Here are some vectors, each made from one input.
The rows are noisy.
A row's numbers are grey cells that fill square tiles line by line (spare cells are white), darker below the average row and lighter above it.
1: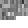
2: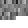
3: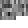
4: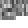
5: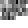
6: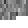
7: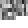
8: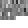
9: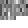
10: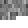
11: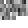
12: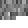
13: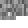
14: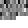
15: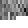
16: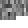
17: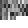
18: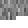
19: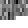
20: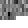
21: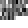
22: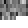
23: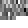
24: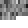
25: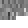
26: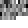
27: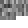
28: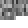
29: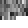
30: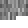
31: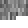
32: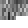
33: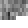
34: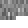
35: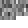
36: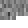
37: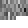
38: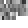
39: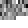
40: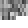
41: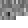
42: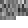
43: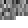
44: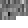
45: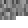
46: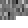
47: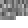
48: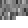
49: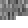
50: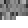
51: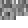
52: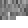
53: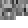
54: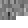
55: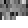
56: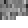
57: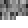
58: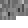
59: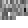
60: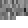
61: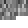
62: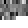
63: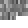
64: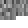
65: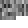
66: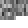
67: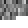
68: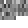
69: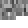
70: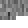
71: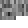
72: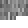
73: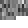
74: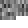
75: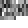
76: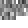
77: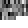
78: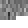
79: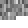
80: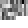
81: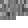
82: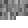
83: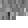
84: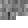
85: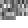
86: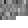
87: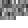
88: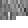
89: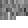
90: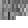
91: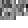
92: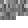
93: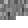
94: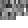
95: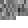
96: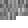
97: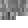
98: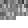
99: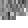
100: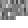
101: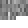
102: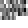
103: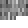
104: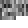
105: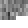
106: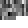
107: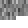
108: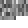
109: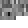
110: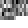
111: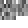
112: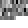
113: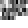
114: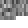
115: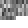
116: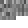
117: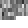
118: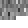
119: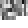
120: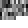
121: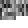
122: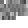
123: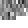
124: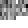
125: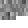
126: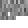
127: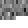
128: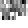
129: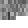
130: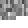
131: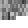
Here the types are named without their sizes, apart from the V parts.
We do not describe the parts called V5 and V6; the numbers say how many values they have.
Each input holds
a true/false value, together with either a point on a line, or a value of V5 and a value of V6.
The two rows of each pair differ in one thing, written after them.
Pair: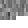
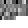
the true/false value
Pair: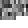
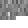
the true/false value
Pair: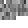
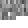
the true/false value
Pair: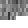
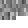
the value of V5
